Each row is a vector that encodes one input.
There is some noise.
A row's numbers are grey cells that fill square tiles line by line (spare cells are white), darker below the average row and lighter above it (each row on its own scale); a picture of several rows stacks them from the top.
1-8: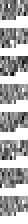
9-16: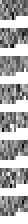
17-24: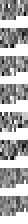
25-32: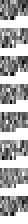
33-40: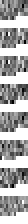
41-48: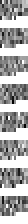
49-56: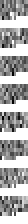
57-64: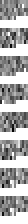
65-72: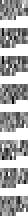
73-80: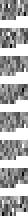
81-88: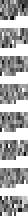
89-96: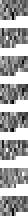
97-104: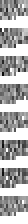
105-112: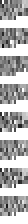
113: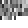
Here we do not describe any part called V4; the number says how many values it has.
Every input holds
a true/false value, together with either a point on a 5-point line, or a value of V4.
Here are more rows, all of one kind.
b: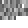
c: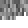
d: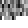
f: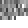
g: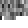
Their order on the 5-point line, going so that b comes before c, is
g, d, b, f, c.
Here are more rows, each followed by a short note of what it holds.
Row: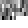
a true/false value and a value of V4
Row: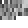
a point on a 5-point line and a true/false value
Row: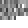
a point on a 5-point line and a true/false value
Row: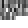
a true/false value and a value of V4
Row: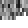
a point on a 5-point line and a true/false value
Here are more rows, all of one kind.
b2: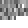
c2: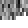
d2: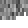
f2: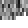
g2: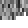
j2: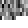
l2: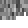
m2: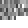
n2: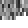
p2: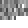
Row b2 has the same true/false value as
m2 and p2.
